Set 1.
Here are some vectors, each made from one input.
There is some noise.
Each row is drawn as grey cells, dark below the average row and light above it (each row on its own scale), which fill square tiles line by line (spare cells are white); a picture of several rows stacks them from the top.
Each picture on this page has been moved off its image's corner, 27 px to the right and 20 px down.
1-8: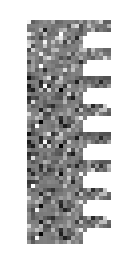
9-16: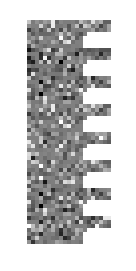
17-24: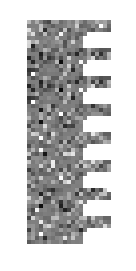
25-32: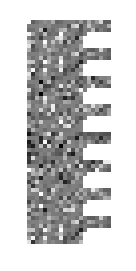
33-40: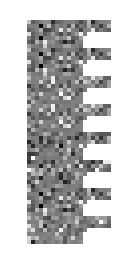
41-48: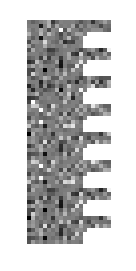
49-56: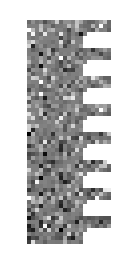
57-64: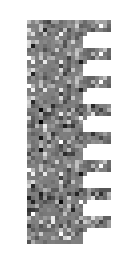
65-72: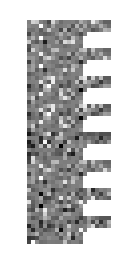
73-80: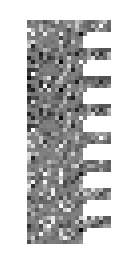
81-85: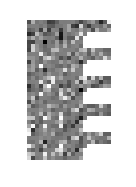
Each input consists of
four true/false values.
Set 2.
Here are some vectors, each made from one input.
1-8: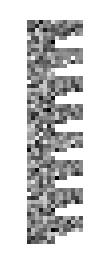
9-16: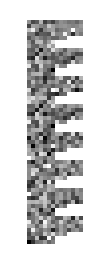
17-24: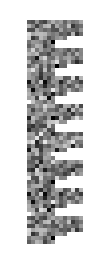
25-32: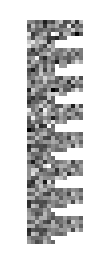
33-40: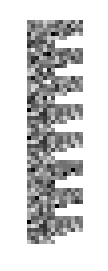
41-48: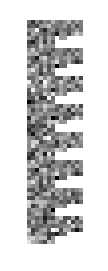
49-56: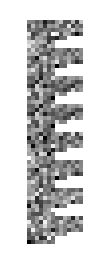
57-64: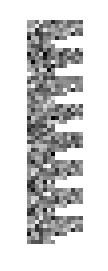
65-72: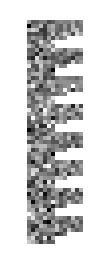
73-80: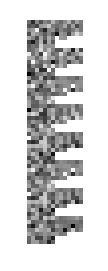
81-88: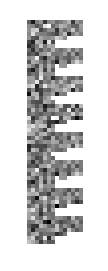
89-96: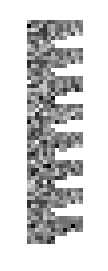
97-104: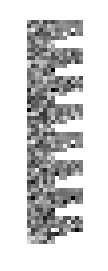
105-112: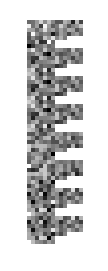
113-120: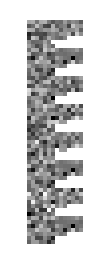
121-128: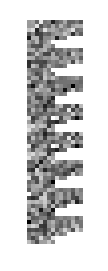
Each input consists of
four true/false values.
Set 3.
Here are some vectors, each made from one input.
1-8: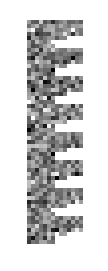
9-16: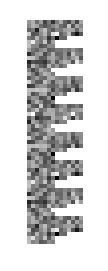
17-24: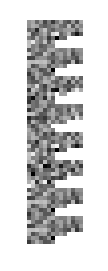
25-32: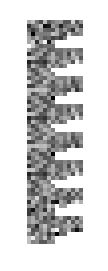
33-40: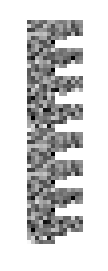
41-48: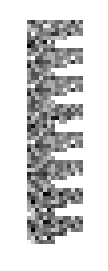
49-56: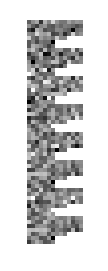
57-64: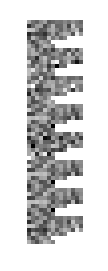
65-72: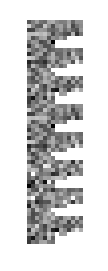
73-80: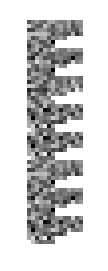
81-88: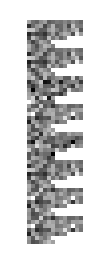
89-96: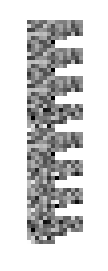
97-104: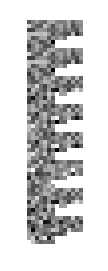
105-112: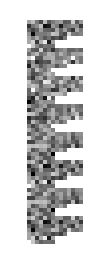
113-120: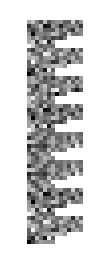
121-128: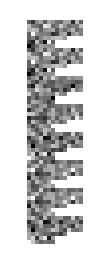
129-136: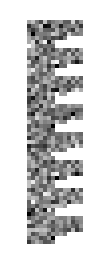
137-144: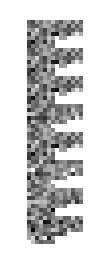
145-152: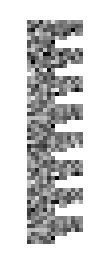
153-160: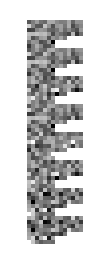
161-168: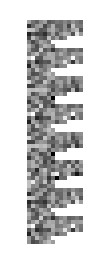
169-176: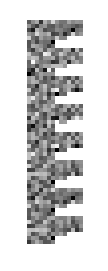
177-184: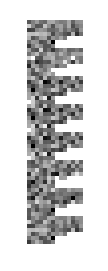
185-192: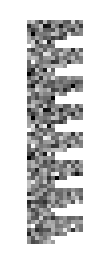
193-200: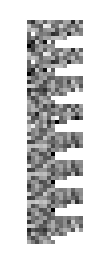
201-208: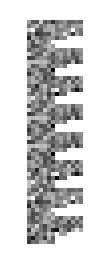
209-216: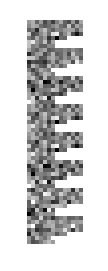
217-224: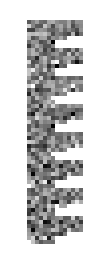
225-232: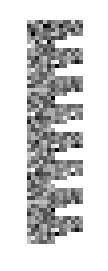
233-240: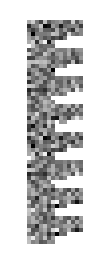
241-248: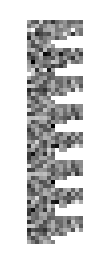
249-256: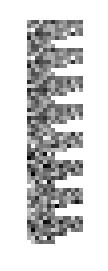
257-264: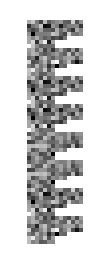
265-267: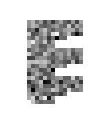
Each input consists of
three true/false values.
